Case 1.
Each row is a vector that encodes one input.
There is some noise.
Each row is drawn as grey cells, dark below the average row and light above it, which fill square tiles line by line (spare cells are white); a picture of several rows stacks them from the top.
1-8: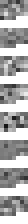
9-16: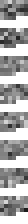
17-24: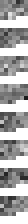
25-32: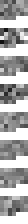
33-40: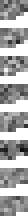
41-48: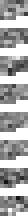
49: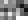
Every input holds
a node of a 9-node tree.
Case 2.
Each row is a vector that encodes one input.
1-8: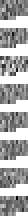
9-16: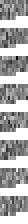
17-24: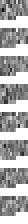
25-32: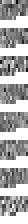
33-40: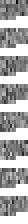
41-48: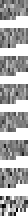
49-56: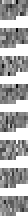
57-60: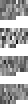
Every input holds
either a fixed value, or three true/false values.
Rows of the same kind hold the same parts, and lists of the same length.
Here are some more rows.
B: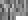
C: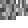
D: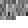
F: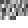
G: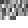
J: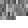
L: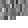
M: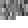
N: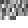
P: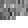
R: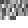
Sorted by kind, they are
B, C, D, J, L, M, P
F, G, N, R

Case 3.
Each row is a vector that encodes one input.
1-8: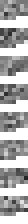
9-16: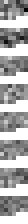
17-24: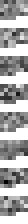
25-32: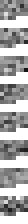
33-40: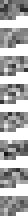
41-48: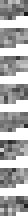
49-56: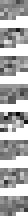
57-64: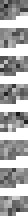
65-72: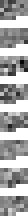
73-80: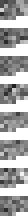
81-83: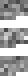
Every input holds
a node of a 9-node tree.
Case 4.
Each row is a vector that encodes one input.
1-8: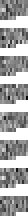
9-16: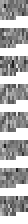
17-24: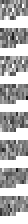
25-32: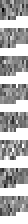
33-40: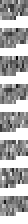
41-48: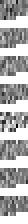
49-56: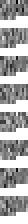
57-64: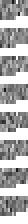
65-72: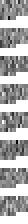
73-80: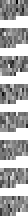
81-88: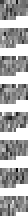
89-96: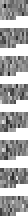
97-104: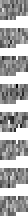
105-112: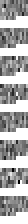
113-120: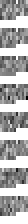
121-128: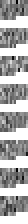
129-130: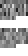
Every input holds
either a fixed value, or four true/false values.
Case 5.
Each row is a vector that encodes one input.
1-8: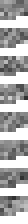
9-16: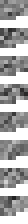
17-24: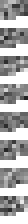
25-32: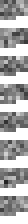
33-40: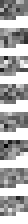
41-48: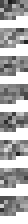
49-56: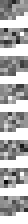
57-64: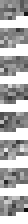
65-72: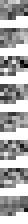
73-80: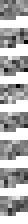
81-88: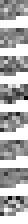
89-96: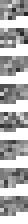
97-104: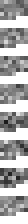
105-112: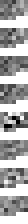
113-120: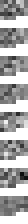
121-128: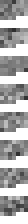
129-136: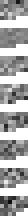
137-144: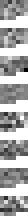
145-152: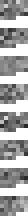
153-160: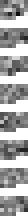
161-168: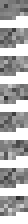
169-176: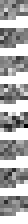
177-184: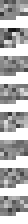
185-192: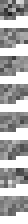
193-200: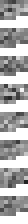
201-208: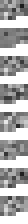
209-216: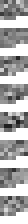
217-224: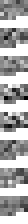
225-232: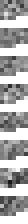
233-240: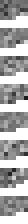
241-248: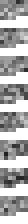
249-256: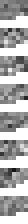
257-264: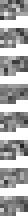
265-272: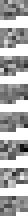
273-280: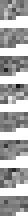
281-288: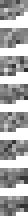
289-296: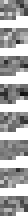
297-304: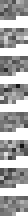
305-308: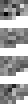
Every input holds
a node of a 9-node tree.
